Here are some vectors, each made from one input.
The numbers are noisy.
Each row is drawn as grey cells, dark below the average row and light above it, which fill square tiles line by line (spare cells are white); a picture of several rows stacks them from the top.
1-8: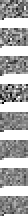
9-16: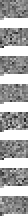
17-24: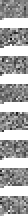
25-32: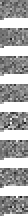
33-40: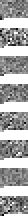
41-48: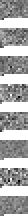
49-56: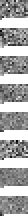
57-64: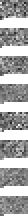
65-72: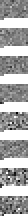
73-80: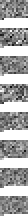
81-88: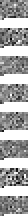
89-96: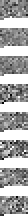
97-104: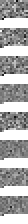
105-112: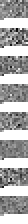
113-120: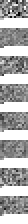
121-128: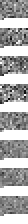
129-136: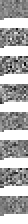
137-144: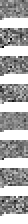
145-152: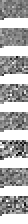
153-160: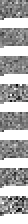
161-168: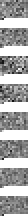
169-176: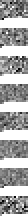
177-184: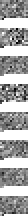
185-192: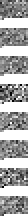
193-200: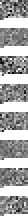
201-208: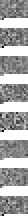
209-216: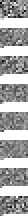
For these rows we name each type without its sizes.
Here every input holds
either a point on a circle, or a fixed value, or four true/false values.
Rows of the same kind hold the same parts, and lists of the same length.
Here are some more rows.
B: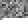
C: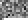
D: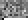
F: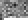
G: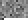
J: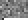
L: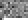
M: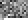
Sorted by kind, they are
B, C, J, M
D
F, G, L

